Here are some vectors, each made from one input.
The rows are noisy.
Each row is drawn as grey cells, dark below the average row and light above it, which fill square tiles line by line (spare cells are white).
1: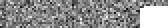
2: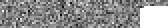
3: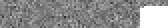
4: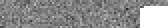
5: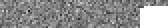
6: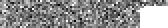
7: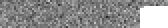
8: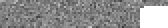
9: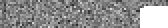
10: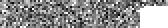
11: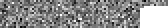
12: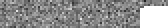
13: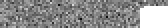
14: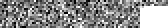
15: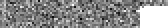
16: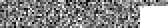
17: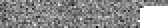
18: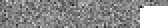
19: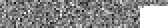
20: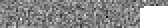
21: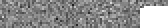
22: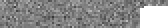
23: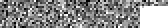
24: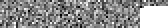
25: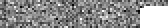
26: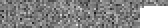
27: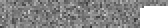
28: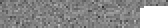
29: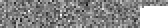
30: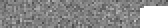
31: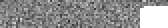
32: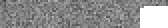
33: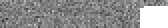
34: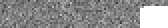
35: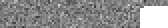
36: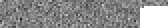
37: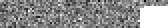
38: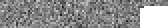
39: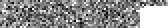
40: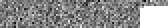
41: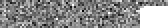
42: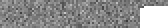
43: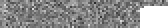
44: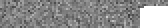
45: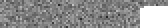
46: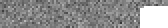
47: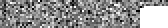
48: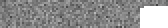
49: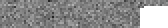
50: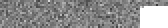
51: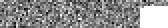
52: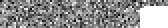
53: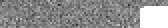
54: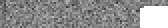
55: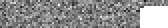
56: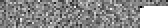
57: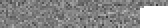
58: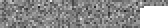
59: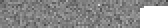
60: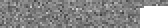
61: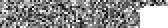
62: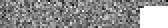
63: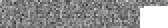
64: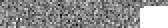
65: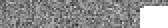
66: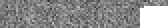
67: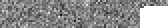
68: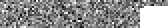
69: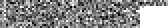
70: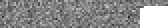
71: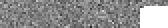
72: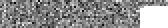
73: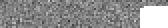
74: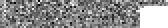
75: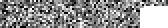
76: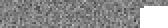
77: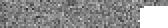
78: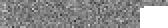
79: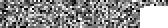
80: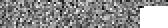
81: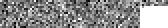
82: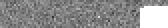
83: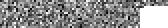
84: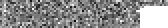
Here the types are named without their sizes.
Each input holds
a point on a circle and a label, together with either a fixed value, or a node of a tree.
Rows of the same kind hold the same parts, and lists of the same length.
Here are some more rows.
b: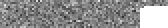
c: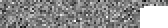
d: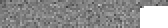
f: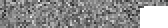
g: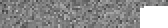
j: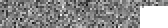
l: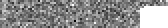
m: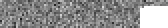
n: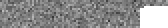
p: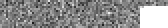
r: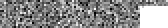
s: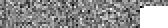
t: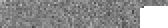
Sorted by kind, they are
b, c, f, l, m, n, r, s, t
d, g, j, p

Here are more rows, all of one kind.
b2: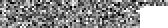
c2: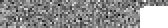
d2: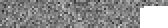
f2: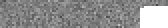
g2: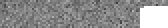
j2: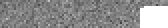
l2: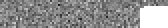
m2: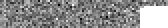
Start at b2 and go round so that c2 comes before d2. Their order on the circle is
b2, g2, j2, f2, l2, c2, m2, d2.
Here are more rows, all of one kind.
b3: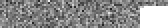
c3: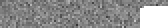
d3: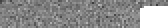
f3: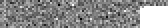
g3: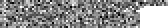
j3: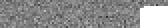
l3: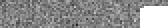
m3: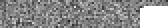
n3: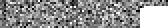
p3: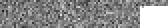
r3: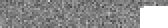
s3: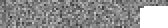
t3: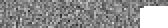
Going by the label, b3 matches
m3 and r3.
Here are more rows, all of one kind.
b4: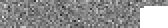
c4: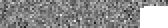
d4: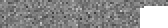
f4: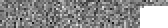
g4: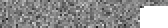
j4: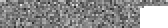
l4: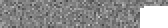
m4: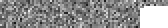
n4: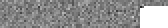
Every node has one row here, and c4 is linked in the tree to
d4 and f4.
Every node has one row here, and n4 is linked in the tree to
j4 and l4.
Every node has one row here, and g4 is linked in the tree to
j4.
